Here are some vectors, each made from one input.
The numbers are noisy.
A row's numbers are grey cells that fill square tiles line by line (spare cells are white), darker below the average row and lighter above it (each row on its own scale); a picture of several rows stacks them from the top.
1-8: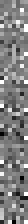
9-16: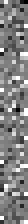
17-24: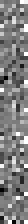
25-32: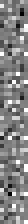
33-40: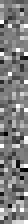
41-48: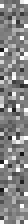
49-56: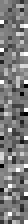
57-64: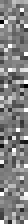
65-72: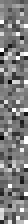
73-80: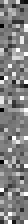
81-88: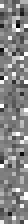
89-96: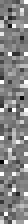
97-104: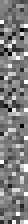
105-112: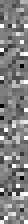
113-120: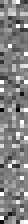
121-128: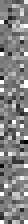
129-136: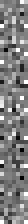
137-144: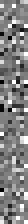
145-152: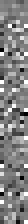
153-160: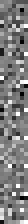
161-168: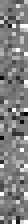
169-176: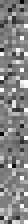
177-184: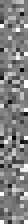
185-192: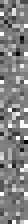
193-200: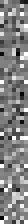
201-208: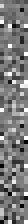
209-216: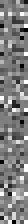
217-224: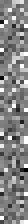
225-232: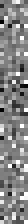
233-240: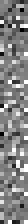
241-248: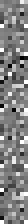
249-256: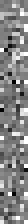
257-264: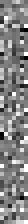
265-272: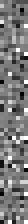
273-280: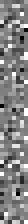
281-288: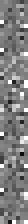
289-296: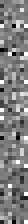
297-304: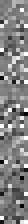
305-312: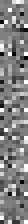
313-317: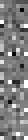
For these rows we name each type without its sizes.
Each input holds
a point on a line, together with either a point on a circle, or a fixed value.
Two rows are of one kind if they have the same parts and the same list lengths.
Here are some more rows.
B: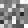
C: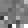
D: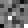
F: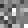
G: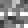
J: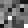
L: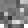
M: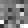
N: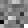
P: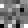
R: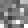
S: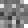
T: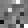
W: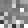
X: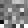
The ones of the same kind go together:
B, C, L, M, P, R, S
D, F, G, J, N, T, W, X

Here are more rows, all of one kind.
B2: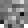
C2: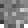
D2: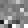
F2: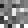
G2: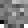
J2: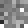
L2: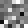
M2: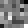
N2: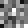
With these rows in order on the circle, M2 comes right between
D2 and L2.
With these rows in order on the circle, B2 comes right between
F2 and G2.
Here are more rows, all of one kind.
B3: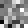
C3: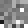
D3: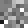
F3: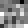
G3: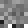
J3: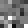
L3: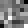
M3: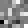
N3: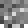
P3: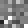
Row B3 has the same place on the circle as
L3 and M3.
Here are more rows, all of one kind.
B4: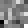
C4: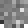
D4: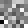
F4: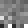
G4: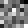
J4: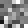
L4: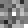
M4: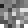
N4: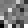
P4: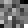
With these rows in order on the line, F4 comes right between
G4 and N4.
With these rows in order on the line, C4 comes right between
J4 and M4.
